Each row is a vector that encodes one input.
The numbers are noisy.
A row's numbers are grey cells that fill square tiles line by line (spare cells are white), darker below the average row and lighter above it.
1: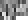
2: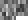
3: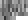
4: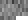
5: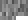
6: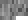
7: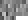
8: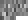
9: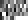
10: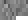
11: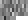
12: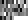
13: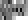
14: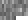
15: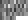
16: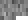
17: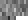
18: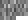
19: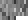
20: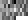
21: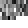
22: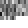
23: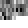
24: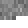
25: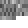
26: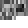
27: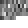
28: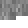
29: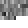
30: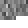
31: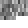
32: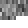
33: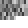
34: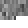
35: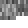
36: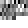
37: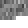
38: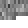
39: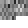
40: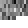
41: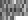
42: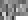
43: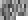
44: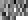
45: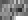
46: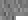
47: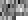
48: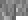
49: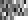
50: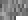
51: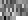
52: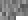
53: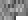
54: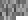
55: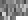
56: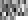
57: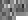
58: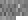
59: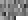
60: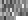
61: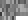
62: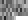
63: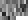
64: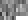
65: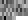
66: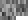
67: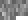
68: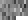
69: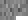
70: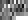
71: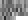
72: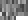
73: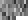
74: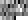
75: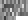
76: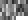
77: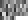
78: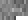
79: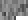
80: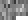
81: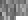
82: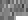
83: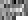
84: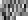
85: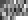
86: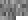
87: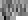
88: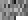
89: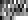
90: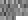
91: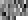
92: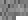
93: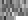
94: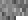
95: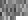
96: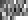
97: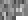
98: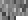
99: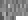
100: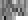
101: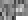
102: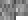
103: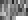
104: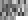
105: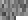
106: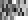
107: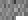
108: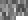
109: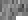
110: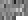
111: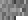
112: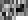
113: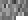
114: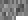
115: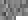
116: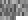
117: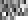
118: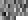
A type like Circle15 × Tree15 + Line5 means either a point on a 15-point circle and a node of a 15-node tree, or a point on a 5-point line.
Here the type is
Label6 + Line11 × (Tree8 + Unit).
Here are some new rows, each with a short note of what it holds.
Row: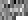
a point on an 11-point line and a node of an 8-node tree
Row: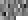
a point on an 11-point line and a node of an 8-node tree
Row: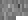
a point on an 11-point line
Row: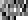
a point on an 11-point line
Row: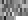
one of 6 labels
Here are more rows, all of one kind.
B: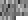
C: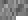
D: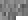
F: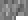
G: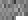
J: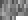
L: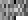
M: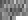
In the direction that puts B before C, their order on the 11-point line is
B, C, F, M, J, L, G, D.
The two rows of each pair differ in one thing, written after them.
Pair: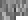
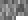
the node of the tree
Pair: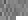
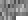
the node of the tree
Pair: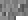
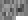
the node of the tree
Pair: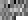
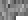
the node of the tree
